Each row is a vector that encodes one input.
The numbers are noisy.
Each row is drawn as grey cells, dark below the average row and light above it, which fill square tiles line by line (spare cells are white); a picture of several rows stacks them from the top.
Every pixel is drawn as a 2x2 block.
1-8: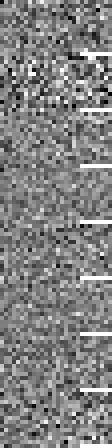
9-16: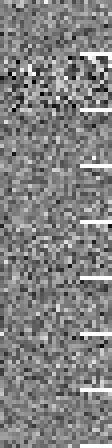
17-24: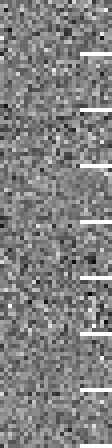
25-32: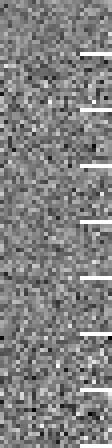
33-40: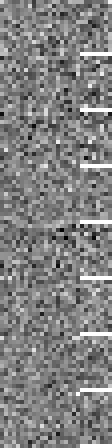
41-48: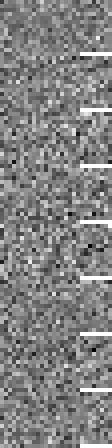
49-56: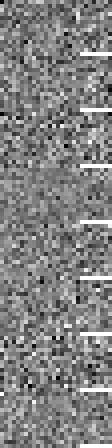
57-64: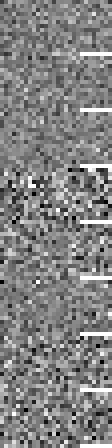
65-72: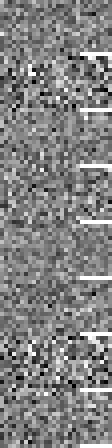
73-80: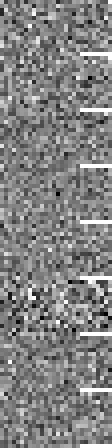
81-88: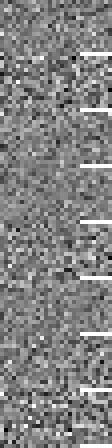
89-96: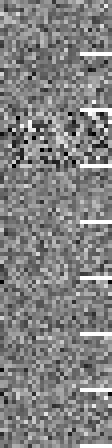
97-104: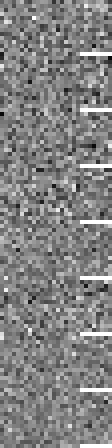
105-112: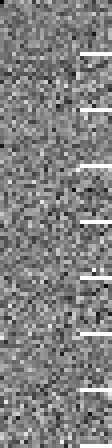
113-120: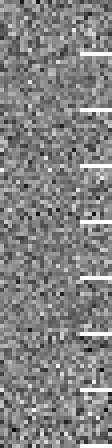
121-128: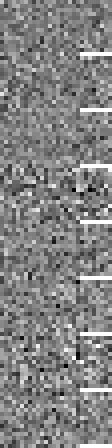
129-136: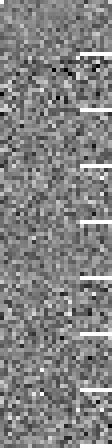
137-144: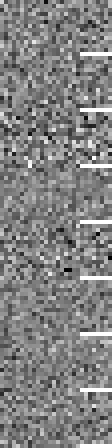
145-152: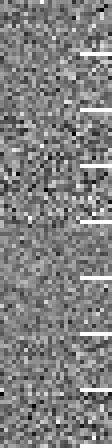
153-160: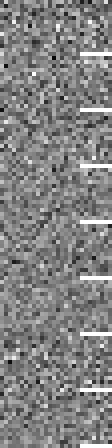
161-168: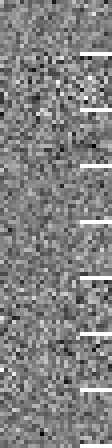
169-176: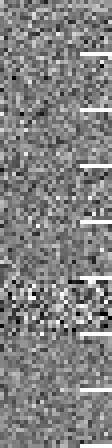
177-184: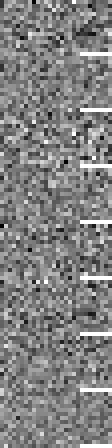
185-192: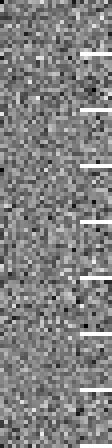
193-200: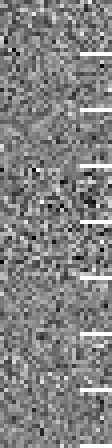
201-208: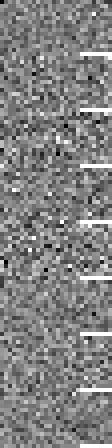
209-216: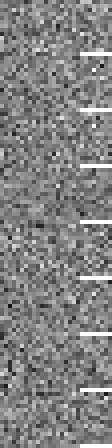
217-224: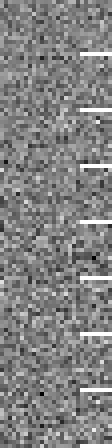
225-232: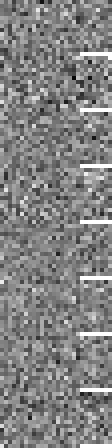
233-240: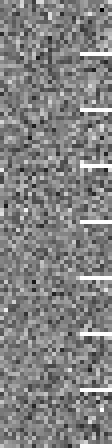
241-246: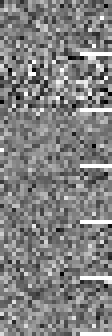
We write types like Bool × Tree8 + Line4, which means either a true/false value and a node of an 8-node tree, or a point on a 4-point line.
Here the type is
List2(Bool × (Label10 + Line6)).
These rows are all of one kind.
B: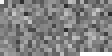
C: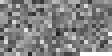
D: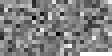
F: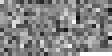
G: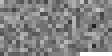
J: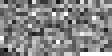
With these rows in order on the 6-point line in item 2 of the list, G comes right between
C and F.
